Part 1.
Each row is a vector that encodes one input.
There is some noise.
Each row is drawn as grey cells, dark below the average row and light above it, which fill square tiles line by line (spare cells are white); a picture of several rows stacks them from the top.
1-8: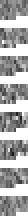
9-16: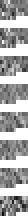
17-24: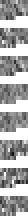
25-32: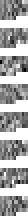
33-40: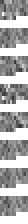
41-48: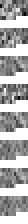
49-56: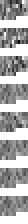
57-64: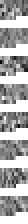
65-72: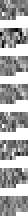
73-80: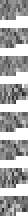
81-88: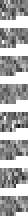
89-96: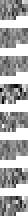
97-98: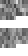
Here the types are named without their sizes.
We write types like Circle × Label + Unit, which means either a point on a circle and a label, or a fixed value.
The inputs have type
Bool × Line.
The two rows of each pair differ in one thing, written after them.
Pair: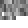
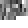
the place on the line
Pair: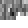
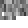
the place on the line
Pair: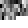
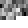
the place on the line
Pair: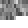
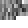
the place on the line
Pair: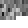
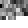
the place on the line
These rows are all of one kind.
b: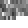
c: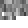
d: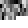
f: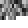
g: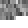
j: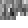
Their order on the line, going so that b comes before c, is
d, f, j, b, c, g.
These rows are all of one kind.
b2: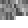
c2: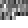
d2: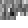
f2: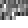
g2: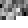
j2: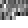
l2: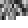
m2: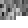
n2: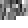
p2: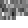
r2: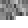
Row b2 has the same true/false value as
d2, n2, p2 and r2.
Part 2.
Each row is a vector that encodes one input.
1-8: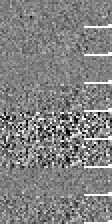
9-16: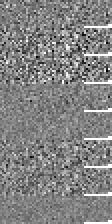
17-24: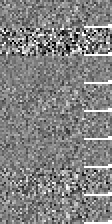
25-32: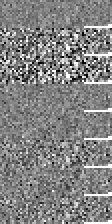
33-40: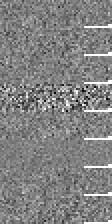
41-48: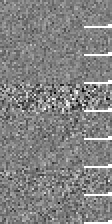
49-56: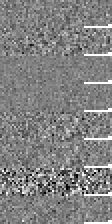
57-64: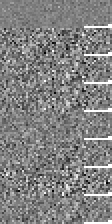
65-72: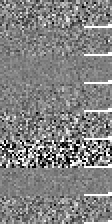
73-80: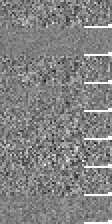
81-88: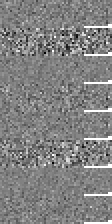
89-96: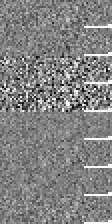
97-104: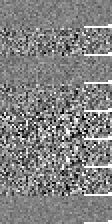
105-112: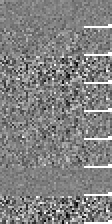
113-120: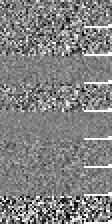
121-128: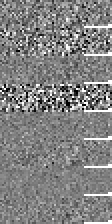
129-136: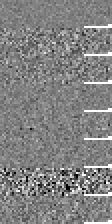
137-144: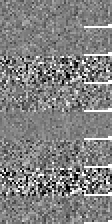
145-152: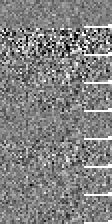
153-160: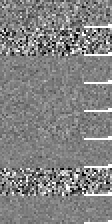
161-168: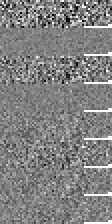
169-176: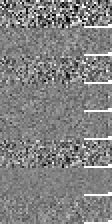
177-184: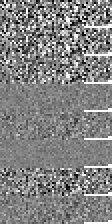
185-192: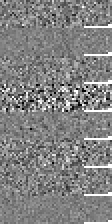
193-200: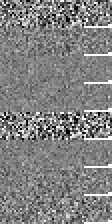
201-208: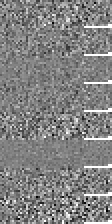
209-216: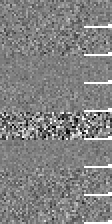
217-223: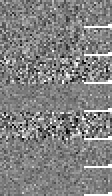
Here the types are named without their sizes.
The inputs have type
Bool × (Circle + Unit).
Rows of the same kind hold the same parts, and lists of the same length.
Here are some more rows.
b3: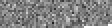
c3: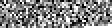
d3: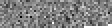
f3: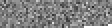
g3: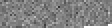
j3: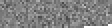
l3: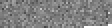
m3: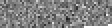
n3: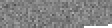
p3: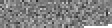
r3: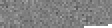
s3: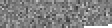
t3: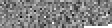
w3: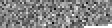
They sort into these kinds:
b3, c3, f3, g3, j3, l3, m3, n3, p3, r3, s3, w3
d3, t3

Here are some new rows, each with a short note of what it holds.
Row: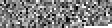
a point on a circle and a true/false value
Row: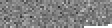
a true/false value
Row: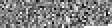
a point on a circle and a true/false value
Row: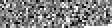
a true/false value
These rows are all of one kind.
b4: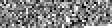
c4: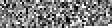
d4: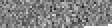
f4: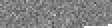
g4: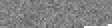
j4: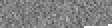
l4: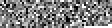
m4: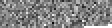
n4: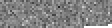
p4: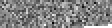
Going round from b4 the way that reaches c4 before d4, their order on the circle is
b4, n4, c4, g4, p4, l4, d4, j4, f4, m4.
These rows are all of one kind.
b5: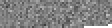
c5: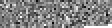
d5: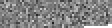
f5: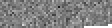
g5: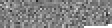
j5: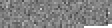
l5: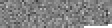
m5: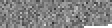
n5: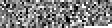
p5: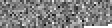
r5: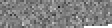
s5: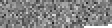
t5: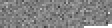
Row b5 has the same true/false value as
m5, n5 and s5.
